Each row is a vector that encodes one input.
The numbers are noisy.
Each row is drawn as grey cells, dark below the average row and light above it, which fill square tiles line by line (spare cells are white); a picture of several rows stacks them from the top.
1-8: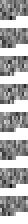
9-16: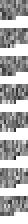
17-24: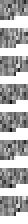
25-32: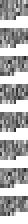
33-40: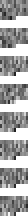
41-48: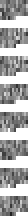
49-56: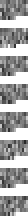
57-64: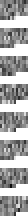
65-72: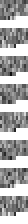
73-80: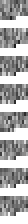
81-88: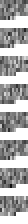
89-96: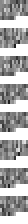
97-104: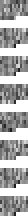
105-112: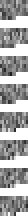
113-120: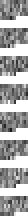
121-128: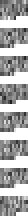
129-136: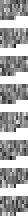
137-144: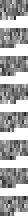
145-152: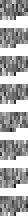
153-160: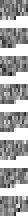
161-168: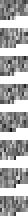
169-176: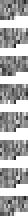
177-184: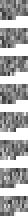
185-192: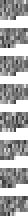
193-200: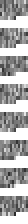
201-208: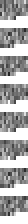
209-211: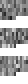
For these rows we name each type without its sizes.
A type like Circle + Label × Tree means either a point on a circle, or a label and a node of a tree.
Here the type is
Circle + Line.
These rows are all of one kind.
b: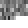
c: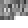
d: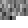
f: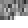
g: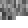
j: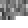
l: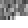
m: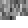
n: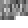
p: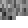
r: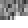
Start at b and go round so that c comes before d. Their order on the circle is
b, l, r, f, c, n, m, d, p, g, j.
